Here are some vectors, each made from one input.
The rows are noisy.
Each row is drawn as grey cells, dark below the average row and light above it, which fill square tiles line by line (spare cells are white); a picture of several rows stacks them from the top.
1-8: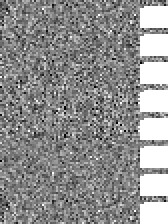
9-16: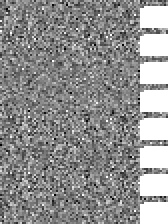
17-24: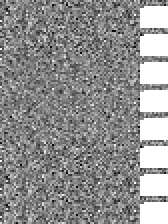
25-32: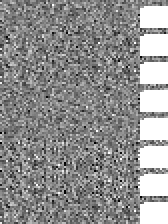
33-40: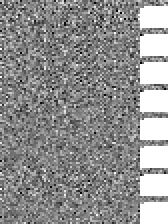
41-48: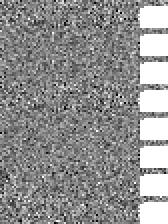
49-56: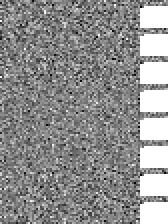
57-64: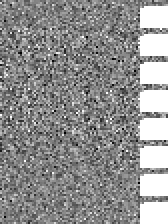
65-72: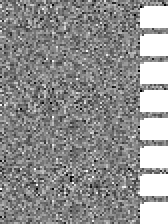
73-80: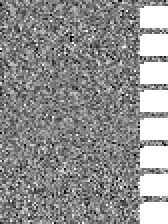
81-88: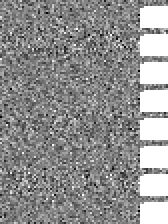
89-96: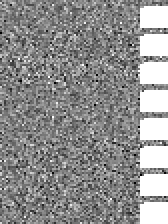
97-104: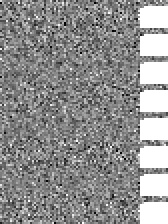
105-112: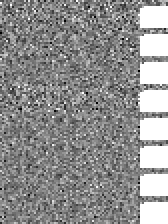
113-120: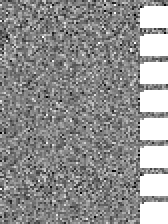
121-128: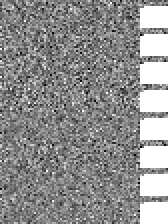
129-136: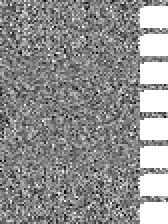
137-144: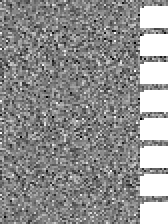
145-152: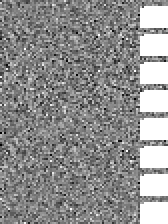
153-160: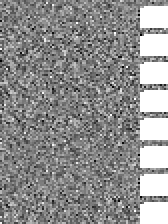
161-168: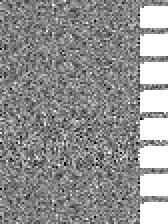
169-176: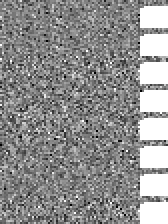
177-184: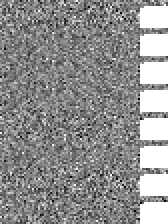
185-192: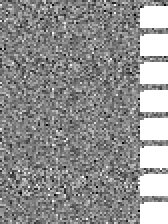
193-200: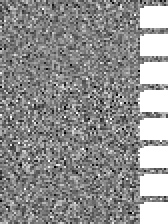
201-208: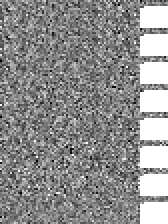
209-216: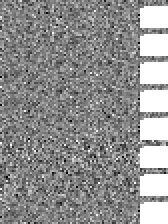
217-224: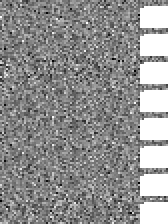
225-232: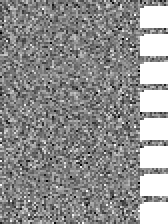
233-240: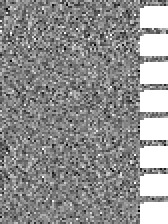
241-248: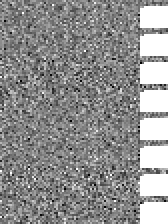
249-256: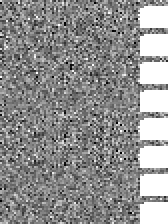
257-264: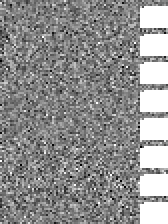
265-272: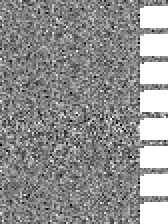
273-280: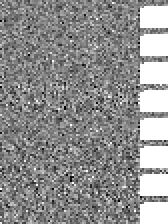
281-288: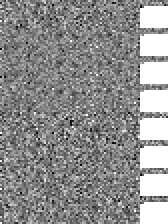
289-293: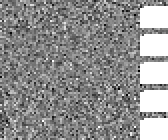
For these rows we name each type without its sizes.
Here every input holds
either a point on a circle, or a node of a tree, or three true/false values, or a list of points on a line.
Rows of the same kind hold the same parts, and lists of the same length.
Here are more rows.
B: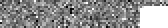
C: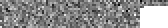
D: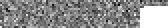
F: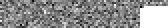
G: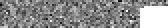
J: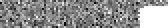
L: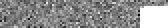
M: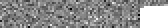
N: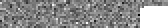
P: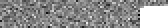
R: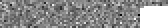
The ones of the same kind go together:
B
C, D, G
F
J
L
M, P
N, R

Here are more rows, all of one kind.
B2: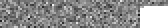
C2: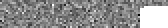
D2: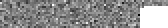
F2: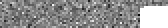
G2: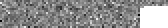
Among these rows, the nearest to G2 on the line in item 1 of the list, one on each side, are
B2 and F2.
